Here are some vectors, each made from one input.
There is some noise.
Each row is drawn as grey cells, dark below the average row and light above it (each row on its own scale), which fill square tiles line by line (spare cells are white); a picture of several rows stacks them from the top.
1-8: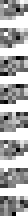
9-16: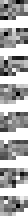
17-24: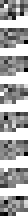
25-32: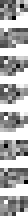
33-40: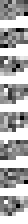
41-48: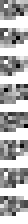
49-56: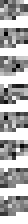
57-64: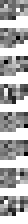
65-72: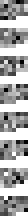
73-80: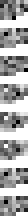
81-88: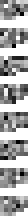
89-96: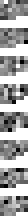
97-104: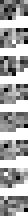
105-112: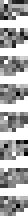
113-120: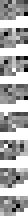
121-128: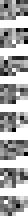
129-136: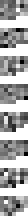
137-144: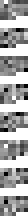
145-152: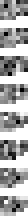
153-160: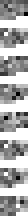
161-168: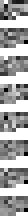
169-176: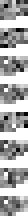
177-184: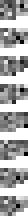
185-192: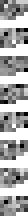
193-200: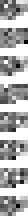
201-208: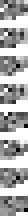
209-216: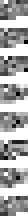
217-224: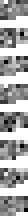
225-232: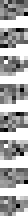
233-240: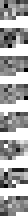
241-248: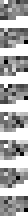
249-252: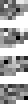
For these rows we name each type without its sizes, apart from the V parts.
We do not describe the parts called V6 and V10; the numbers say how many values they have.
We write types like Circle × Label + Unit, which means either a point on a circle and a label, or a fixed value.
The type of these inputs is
Bool × Bool × Bool × Bool + (Tree + V10) × V6 + Unit.
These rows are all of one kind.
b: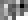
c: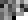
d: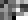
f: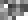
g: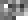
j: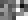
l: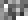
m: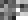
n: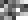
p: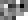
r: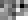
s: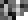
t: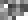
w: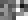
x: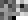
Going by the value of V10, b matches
f, g, p and t.
